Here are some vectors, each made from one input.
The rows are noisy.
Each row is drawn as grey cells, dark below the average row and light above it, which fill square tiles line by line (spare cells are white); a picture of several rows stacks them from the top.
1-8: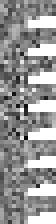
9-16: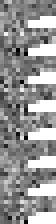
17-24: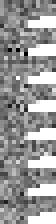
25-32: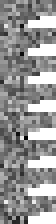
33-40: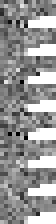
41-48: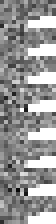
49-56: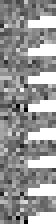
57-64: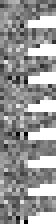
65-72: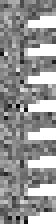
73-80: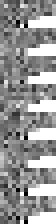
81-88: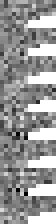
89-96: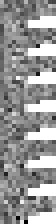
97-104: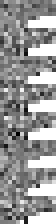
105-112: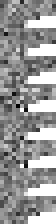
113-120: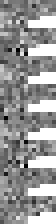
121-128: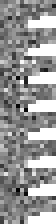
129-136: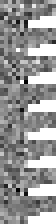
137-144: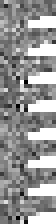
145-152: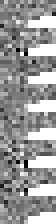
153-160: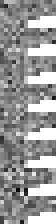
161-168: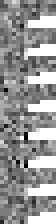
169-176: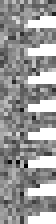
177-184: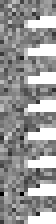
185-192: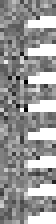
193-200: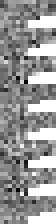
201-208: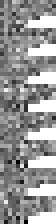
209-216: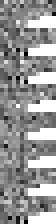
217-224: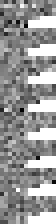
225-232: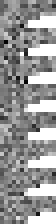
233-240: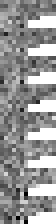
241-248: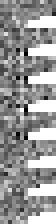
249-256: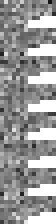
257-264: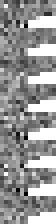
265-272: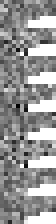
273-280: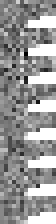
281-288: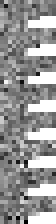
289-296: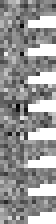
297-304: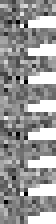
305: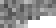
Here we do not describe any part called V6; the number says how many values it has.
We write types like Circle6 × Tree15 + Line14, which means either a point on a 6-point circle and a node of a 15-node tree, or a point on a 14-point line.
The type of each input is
Line4 × (Line4 + V6).
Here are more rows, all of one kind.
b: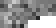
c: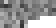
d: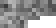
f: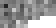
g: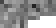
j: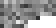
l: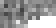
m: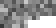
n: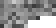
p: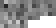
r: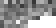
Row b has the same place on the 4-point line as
j and n.
